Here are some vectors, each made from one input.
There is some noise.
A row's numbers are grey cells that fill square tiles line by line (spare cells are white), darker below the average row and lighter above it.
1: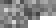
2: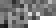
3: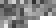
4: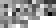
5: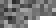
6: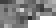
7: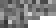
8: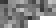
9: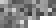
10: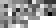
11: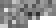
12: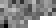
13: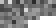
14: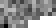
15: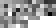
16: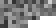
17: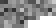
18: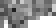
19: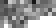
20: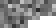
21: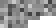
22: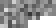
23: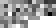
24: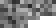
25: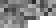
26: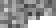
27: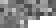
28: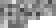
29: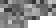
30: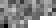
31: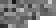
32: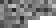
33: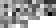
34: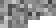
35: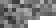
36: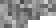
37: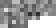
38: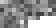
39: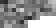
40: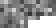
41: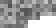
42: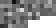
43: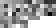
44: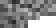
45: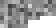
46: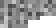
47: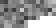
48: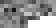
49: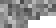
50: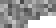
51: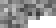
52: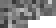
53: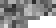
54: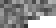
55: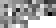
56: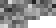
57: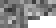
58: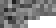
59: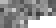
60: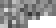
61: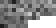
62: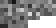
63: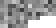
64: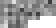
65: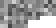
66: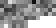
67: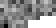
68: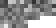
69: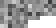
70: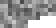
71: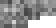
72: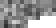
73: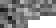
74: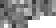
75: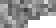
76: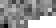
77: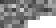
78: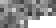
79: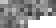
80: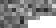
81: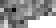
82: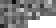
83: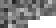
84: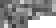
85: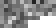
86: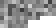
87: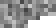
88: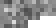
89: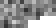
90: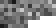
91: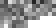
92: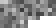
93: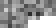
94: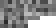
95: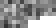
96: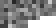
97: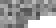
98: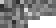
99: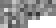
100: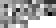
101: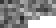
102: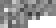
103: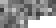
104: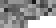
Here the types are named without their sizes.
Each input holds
a list of items, each a point on a line and a true/false value.
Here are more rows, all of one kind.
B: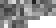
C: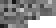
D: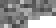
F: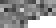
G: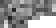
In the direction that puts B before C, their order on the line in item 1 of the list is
F, B, G, D, C.
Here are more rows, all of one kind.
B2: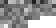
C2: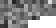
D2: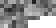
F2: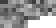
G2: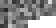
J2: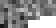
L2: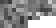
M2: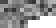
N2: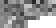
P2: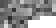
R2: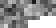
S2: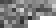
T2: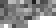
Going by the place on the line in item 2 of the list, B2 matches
C2, D2, N2 and R2.
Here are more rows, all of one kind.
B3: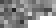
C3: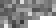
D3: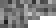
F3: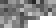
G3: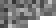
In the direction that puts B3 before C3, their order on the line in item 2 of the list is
B3, C3, F3, G3, D3.
